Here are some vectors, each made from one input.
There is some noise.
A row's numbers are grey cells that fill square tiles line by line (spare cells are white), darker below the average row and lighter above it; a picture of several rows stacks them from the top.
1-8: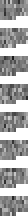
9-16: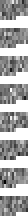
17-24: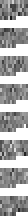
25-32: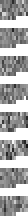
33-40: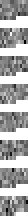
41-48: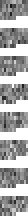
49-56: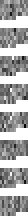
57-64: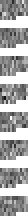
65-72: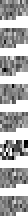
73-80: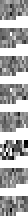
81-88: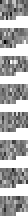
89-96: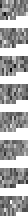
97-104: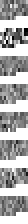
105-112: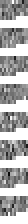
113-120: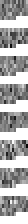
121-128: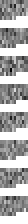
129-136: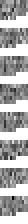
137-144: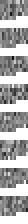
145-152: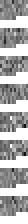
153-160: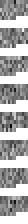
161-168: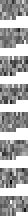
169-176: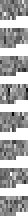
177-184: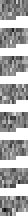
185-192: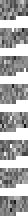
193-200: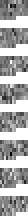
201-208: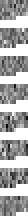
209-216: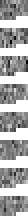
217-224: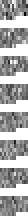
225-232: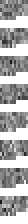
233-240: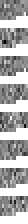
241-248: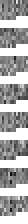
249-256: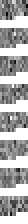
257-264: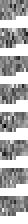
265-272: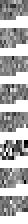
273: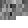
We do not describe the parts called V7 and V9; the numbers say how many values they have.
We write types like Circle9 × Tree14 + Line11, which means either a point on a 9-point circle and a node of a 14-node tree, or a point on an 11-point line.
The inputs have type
(Bool × V9 + V7) × Label12 + Unit.
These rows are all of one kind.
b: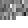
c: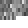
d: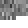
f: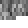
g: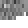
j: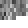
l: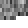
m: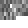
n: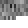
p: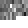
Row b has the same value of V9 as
c, d, g and n.
